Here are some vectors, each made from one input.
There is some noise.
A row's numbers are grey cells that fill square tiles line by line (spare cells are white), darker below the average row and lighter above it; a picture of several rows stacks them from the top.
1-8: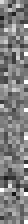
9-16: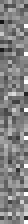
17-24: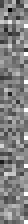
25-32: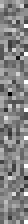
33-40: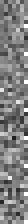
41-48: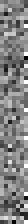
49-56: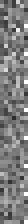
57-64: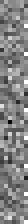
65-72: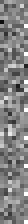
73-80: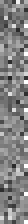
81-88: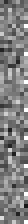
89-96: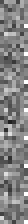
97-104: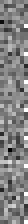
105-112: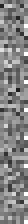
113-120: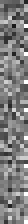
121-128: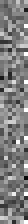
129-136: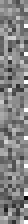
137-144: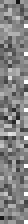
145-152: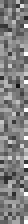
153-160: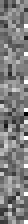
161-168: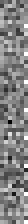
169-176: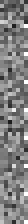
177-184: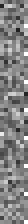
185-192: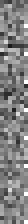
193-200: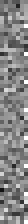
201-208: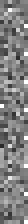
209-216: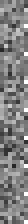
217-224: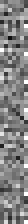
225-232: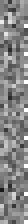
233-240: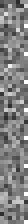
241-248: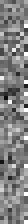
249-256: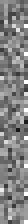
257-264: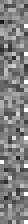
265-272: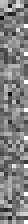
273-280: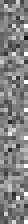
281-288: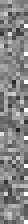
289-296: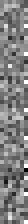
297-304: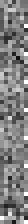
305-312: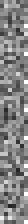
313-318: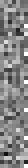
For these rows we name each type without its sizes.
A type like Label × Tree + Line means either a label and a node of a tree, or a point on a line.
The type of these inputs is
(Bool × Bool × Bool × Bool × Bool + Unit) × Label.
